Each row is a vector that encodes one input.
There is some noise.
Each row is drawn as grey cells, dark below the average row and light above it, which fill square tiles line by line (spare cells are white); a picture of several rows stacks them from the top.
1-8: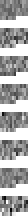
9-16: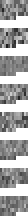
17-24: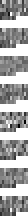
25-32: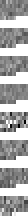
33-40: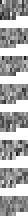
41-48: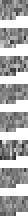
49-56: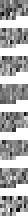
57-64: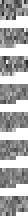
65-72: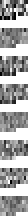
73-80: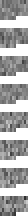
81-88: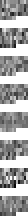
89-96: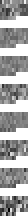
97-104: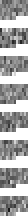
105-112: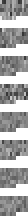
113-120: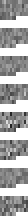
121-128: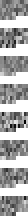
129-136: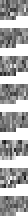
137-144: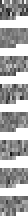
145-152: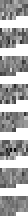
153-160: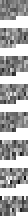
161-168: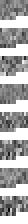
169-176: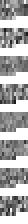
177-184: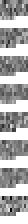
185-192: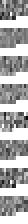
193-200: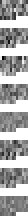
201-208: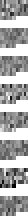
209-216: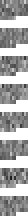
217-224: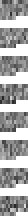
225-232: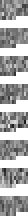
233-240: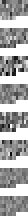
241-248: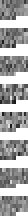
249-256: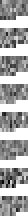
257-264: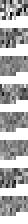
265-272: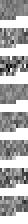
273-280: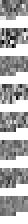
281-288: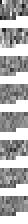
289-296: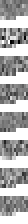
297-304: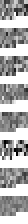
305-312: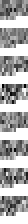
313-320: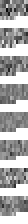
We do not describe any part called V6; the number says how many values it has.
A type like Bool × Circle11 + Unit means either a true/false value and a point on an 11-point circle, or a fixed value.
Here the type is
Bool × List2(V6) + Line10.
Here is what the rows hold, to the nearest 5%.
About 40% of them hold a point on a 10-point line. The rest hold a true/false value, together with a list of up to two values of V6.
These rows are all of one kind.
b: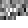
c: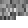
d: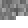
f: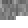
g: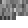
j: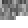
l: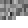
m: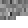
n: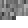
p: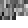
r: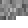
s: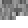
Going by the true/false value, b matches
d, n, r and s.
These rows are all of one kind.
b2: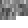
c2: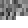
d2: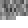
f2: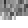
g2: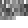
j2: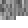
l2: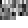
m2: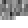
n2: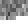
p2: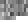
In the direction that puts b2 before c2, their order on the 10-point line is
j2, b2, g2, m2, c2, l2, n2, f2, d2, p2.
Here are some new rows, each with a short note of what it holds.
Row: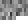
a true/false value, together with a list of two items
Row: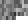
a point on a 10-point line
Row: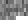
a true/false value, together with a list of one item
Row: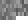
a true/false value, together with a list of two items
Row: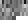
a true/false value, together with a list of two items
